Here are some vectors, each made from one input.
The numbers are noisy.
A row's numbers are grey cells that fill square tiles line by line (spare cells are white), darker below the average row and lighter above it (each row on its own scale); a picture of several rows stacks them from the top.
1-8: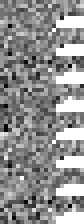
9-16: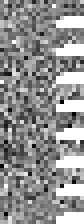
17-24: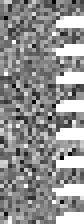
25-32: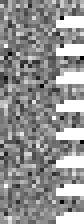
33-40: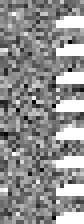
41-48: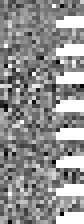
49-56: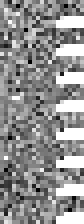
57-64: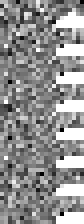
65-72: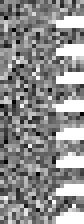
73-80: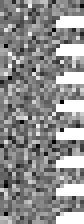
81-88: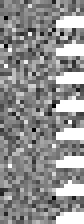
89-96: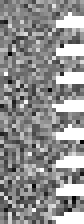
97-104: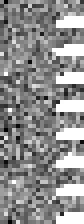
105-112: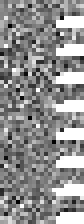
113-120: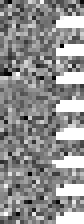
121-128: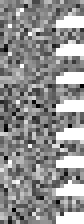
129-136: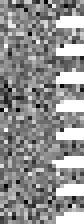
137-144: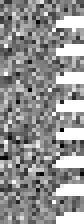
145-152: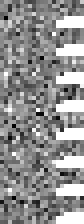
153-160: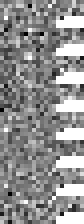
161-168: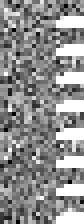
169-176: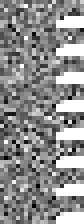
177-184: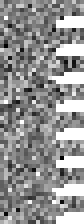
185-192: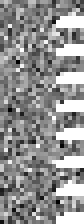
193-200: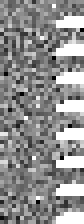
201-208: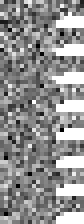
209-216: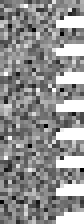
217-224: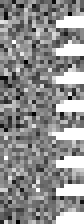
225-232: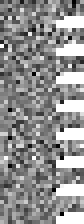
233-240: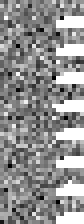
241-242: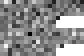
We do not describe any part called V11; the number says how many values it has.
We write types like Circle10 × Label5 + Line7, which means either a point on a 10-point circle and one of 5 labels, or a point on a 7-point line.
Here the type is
(Line13 + Line14) × V11 + Tree14.
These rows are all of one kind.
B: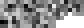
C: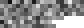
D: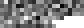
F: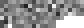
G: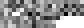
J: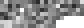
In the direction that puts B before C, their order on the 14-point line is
G, J, F, B, C, D.
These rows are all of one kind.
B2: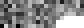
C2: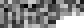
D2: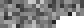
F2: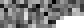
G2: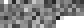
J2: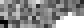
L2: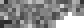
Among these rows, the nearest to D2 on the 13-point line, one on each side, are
B2 and F2.
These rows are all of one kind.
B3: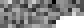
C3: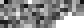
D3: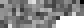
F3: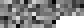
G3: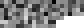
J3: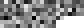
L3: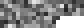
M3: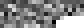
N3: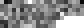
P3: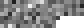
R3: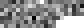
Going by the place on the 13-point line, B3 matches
J3, L3 and P3.
